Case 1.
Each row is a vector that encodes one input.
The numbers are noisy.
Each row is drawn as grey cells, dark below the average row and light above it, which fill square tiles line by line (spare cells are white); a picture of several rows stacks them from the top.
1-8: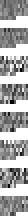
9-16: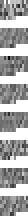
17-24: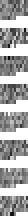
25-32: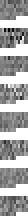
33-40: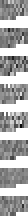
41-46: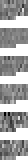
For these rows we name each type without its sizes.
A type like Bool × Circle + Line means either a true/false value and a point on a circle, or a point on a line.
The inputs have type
Line.
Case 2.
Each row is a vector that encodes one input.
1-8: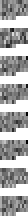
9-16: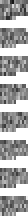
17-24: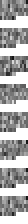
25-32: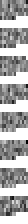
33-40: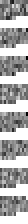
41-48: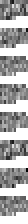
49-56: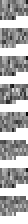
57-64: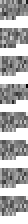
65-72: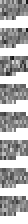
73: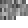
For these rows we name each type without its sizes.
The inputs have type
Circle + Unit.
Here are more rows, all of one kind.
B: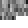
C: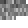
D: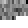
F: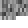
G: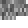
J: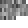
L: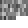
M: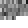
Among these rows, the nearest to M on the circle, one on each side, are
D and F.
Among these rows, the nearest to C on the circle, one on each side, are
G and J.
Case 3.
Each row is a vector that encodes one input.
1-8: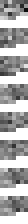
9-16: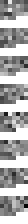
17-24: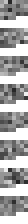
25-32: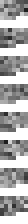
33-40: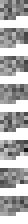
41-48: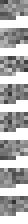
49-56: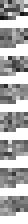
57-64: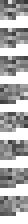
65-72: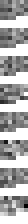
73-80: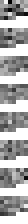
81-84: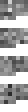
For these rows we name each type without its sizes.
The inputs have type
Circle + Unit.
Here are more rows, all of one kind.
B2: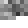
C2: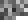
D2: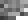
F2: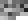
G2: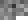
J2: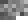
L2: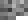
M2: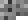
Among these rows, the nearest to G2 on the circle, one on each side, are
C2 and F2.
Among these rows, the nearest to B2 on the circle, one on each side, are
F2 and M2.
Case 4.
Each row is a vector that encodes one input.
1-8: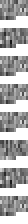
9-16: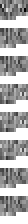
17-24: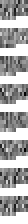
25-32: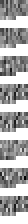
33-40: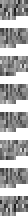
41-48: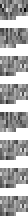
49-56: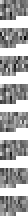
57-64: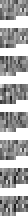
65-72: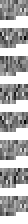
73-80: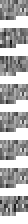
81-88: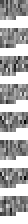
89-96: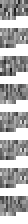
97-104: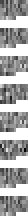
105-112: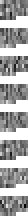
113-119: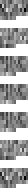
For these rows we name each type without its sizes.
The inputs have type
Label.
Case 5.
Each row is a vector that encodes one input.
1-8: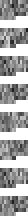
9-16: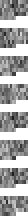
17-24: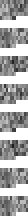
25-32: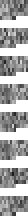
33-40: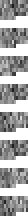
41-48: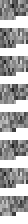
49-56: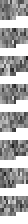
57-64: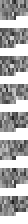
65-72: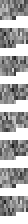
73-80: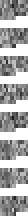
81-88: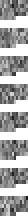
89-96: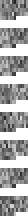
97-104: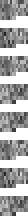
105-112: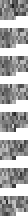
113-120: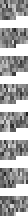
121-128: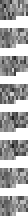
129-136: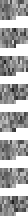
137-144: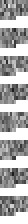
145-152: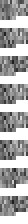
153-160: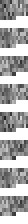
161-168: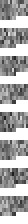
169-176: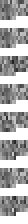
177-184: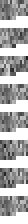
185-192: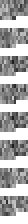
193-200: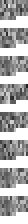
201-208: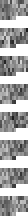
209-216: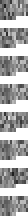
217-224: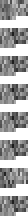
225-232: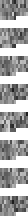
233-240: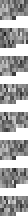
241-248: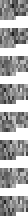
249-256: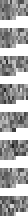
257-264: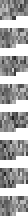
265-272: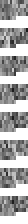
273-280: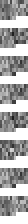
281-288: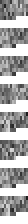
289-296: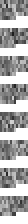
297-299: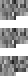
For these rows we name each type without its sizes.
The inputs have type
Circle.
